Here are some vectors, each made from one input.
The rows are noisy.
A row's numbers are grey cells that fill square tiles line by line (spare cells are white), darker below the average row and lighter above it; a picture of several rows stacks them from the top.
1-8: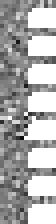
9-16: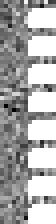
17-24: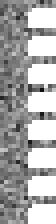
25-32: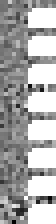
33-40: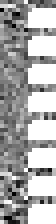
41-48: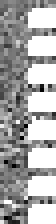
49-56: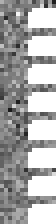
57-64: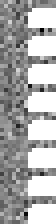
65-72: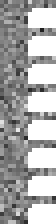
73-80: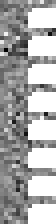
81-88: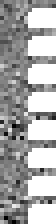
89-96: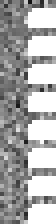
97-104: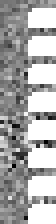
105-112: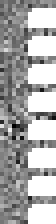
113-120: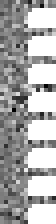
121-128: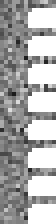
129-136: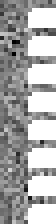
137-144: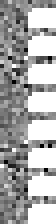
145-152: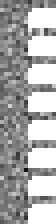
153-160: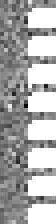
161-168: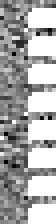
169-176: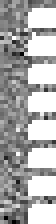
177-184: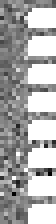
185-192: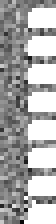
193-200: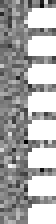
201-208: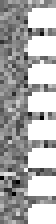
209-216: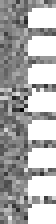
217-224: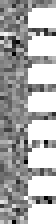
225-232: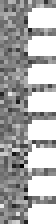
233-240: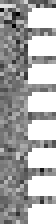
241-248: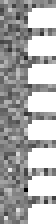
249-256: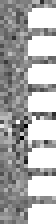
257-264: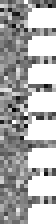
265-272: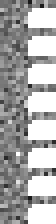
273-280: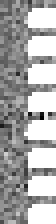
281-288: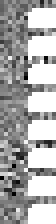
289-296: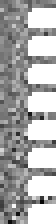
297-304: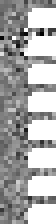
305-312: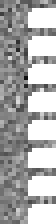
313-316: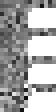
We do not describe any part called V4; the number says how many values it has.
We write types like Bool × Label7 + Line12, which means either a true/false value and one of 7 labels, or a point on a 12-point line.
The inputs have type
(Bool × Bool × Bool + Label11) × Line6 × Line6 + V4 × V4.
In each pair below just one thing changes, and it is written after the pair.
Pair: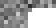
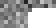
the place on one of the two 6-point lines
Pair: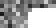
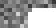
one of the three true/false values
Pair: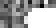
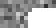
the place on one of the two 6-point lines
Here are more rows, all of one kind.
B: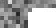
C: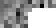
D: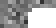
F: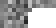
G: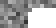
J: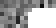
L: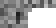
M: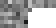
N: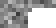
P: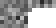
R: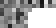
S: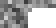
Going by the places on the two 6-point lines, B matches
C and S.
